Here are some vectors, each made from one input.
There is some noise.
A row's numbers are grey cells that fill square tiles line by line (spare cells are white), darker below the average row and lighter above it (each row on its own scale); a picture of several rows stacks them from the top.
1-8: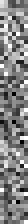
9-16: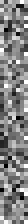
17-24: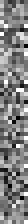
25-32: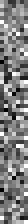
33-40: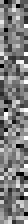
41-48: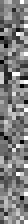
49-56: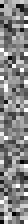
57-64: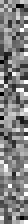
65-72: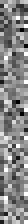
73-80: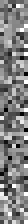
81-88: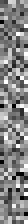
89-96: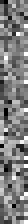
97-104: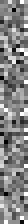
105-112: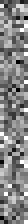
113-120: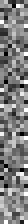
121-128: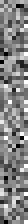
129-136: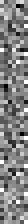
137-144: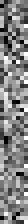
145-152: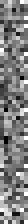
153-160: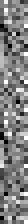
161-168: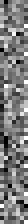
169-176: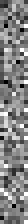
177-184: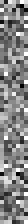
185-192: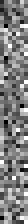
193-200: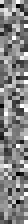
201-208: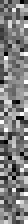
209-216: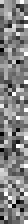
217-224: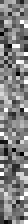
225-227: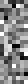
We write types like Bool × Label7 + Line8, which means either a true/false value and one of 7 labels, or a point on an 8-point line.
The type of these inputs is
Bool × Bool × Bool × Bool.
